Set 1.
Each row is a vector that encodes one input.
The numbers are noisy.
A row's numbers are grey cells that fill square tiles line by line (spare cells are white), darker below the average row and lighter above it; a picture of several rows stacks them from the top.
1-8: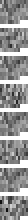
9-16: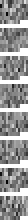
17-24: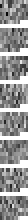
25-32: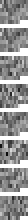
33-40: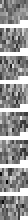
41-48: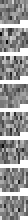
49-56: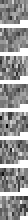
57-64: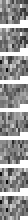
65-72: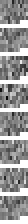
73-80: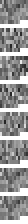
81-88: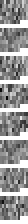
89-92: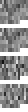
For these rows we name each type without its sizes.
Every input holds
a node of a tree.
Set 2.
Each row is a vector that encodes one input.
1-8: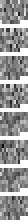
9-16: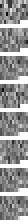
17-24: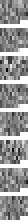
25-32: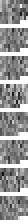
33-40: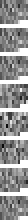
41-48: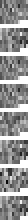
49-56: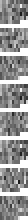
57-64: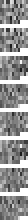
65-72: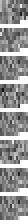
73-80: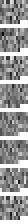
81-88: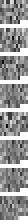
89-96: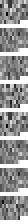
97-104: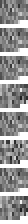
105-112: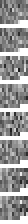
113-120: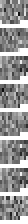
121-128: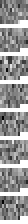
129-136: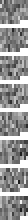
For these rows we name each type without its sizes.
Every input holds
a node of a tree.
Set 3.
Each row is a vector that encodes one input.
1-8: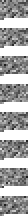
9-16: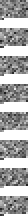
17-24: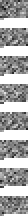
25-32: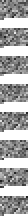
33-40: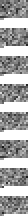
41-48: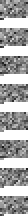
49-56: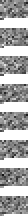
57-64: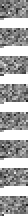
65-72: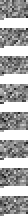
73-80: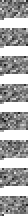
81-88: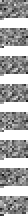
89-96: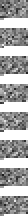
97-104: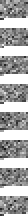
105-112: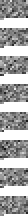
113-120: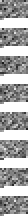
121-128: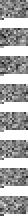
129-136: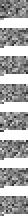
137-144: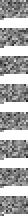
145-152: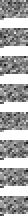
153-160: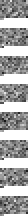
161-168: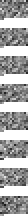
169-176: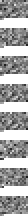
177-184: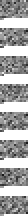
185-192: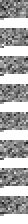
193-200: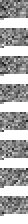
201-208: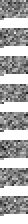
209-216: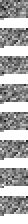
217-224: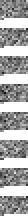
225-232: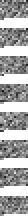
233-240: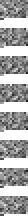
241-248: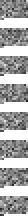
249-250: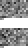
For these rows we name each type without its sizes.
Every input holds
a point on a circle.
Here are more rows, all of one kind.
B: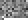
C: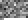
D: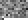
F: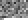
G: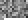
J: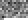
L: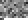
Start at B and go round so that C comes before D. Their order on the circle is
B, G, C, F, J, L, D.
